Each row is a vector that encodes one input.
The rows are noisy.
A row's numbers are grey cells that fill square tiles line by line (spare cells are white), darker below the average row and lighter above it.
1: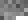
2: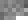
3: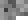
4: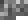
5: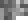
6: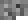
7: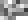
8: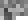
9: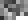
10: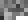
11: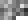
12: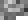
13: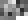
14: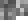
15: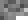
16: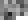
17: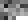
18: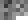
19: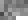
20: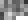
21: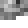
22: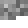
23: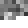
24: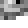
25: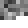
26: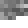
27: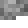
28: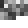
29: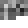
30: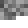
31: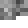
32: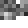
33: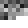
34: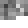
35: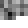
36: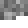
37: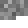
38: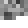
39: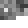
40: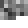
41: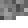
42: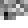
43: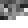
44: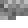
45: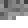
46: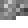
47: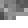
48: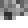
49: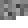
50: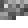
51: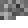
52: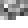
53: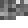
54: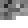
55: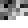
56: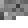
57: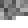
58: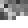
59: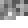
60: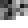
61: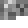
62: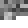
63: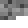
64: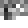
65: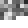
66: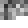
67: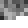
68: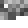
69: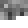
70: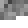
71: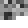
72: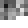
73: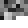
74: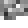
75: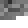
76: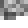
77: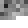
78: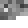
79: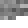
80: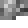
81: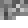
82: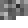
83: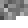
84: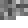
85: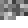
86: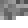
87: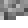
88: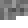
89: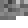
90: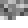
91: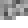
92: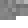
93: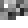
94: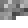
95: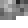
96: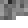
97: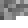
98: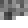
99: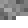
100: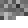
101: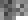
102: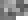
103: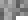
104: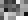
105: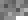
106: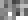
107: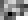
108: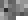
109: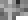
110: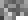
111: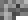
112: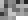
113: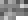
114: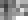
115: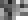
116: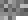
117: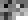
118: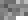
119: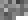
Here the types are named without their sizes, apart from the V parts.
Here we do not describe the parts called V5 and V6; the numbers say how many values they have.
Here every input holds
a value of V5, together with either a point on a line, or a true/false value and a value of V6.
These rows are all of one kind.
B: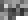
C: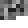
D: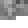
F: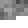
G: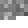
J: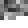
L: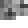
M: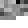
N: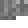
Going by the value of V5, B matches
C, J and M.
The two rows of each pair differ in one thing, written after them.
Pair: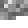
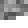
the value of V6
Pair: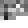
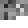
the value of V6
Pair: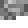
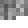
the true/false value
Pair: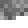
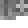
the true/false value
